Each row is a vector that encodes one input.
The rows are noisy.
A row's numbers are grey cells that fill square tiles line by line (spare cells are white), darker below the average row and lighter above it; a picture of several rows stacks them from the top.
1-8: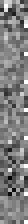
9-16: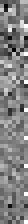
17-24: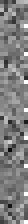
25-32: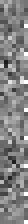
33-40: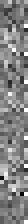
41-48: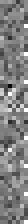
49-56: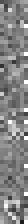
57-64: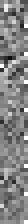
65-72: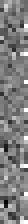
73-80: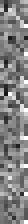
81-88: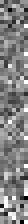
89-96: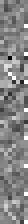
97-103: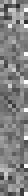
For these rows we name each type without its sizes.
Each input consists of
a point on a circle and a true/false value.
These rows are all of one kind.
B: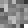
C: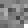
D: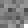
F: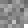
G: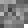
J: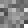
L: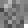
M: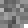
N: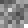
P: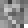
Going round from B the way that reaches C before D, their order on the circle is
B, F, M, G, J, P, N, L, C, D.
